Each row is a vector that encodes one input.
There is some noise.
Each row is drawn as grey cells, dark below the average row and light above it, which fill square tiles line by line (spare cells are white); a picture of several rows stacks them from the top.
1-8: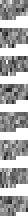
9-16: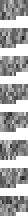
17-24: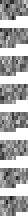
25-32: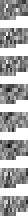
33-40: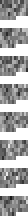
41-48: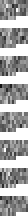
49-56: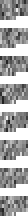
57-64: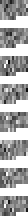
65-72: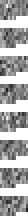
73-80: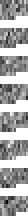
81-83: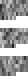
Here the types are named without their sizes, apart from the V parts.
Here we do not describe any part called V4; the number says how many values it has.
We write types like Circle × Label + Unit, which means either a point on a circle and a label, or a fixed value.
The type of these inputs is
(Bool × Bool × Bool + Unit) × Line × V4.
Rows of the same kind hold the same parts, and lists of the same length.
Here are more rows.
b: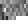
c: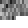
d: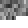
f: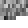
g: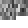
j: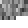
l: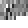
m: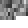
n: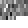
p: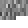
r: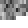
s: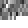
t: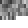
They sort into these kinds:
b, f, g, j, l, n, p, s
c, d, m, r, t

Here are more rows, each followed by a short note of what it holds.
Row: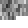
a point on a line and a value of V4
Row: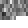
a point on a line, three true/false values and a value of V4
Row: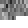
a point on a line and a value of V4
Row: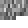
a point on a line, three true/false values and a value of V4
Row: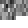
a point on a line and a value of V4
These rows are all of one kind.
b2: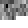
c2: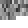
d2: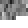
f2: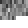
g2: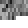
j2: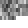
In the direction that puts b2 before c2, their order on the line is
b2, d2, g2, j2, f2, c2.
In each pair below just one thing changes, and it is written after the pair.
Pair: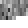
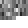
the value of V4
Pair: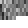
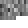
the value of V4
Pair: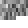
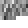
the place on the line
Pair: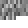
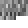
the place on the line
